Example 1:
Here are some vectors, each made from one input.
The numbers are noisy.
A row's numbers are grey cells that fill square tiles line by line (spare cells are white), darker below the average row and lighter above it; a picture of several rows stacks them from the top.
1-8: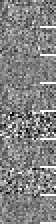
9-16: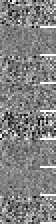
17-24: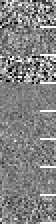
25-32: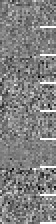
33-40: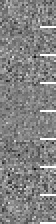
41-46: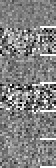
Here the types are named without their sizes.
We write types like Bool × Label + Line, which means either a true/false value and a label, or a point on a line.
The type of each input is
Bool × Tree.
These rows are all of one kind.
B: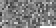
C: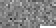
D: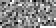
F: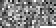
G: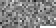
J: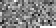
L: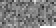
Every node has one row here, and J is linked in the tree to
D and L.
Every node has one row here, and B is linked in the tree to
F.
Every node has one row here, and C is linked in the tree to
G.
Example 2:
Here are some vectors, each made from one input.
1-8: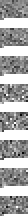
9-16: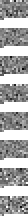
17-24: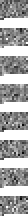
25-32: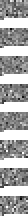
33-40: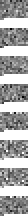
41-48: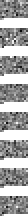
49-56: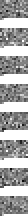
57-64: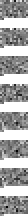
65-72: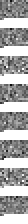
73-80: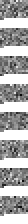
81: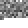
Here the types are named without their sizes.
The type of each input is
Line × (Tree + Unit).
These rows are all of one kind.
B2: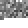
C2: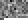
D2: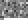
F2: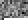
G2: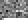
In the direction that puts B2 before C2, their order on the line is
B2, D2, G2, C2, F2.
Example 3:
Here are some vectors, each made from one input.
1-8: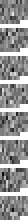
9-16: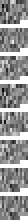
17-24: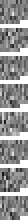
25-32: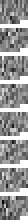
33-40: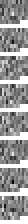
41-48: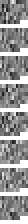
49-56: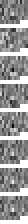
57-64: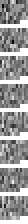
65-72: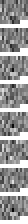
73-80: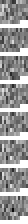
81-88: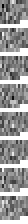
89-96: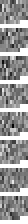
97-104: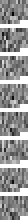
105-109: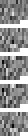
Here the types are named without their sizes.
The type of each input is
Bool × Line.
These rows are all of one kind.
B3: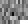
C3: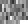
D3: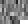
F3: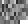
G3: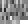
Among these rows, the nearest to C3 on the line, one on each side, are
D3 and G3.
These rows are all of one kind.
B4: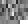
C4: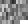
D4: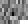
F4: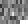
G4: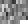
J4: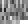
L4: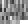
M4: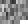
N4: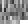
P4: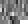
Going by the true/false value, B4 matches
F4 and P4.
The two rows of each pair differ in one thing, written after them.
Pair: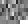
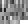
the true/false value
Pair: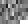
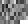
the place on the line
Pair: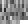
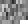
the place on the line
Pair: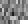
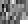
the true/false value
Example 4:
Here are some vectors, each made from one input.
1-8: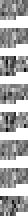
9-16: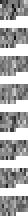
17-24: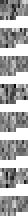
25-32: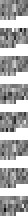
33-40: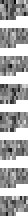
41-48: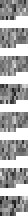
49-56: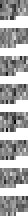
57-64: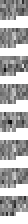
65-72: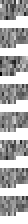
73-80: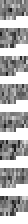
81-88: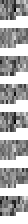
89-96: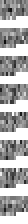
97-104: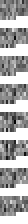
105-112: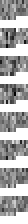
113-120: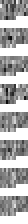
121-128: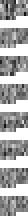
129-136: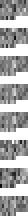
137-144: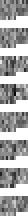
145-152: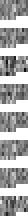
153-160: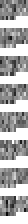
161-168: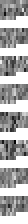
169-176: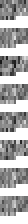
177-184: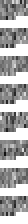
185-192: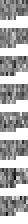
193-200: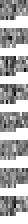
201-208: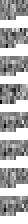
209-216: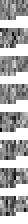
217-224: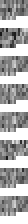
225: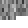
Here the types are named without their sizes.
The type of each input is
Circle + Line.
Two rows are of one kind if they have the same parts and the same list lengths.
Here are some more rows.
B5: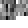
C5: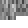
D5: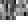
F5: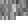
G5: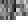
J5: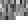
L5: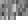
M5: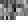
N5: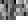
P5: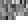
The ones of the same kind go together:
B5, D5, G5, J5, M5, N5, P5
C5, F5, L5

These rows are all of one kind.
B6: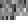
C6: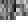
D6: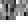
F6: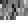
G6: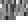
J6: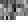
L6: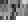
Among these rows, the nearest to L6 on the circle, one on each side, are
B6 and F6.
